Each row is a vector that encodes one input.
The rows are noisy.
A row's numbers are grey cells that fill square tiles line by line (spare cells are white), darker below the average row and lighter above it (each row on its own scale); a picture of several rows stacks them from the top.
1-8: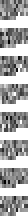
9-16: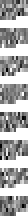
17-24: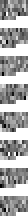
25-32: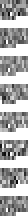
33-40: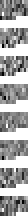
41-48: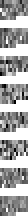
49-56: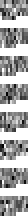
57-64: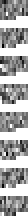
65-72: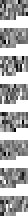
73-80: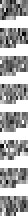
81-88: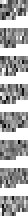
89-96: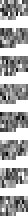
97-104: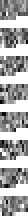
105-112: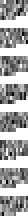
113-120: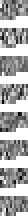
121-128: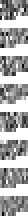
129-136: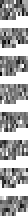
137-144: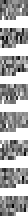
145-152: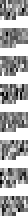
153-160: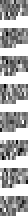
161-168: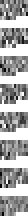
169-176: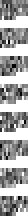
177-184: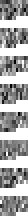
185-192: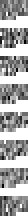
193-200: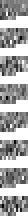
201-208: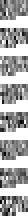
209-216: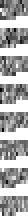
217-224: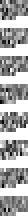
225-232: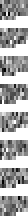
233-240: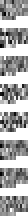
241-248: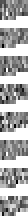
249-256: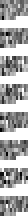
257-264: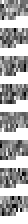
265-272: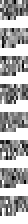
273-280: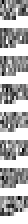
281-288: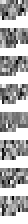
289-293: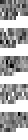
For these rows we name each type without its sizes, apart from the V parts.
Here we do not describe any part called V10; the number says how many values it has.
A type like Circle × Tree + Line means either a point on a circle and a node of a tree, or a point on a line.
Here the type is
(Bool × Circle + V10) × (Line + Tree).
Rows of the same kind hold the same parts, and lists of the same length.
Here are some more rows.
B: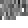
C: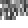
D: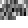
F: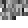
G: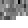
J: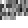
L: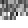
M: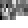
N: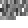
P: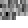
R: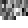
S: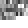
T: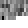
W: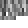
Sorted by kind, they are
B, C, G, L
D, N, S
F, M, P, R
J, T, W

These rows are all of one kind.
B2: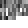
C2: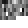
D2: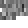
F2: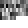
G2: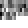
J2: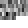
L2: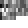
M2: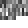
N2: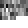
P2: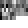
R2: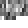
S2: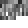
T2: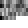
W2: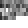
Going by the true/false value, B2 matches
C2, M2, R2 and S2.
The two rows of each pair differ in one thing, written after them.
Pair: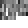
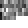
the true/false value
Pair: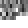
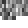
the true/false value
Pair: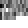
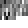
the true/false value
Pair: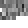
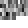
the place on the circle
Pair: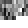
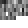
the place on the circle
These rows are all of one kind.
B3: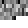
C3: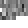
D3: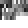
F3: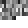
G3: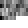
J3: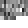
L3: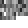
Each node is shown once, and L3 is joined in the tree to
B3.
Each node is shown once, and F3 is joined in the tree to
B3, C3 and J3.
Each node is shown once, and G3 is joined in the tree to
C3.
